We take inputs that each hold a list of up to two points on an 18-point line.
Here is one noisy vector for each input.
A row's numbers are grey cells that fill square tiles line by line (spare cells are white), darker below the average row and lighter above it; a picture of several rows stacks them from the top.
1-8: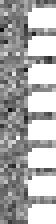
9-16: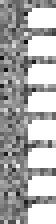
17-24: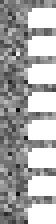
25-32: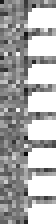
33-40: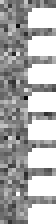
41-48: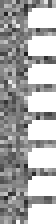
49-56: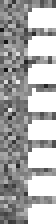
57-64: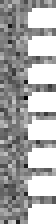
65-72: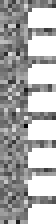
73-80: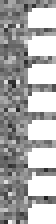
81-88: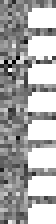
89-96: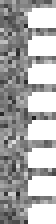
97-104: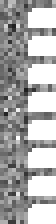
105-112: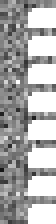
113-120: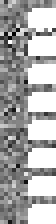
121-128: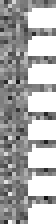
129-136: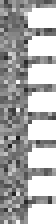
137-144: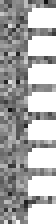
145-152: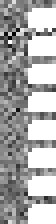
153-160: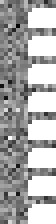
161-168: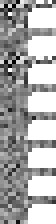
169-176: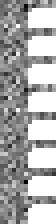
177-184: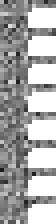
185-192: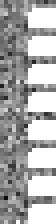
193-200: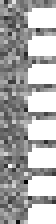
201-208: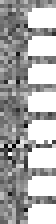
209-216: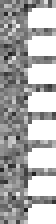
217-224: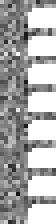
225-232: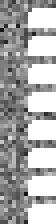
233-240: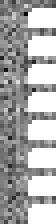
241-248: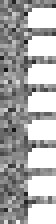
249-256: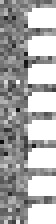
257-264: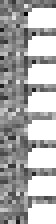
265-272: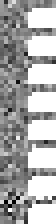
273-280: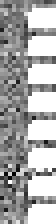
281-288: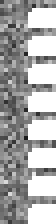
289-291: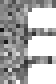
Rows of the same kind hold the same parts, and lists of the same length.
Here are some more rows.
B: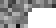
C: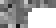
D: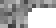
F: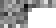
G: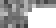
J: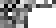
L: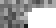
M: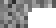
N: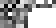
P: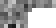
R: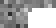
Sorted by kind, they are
B, D, M, R
C, F, G, L, P
J, N

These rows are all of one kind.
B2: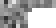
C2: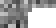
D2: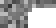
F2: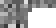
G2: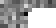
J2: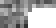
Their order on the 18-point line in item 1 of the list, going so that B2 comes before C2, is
B2, J2, D2, C2, F2, G2.
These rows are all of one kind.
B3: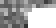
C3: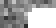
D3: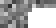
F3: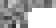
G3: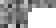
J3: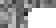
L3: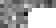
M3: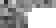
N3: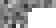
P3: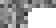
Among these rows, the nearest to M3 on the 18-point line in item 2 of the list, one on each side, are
C3 and N3.
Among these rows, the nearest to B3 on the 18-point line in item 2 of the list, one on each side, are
C3 and F3.
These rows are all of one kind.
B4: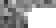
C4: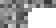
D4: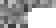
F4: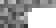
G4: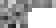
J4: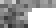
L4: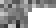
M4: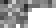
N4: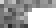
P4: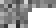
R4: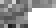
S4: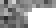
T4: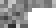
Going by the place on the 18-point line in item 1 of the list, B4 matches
F4, J4, N4 and S4.
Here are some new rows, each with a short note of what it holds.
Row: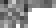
a list of two items
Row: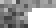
a list of two items
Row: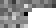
a list of one item
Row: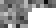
a list of two items
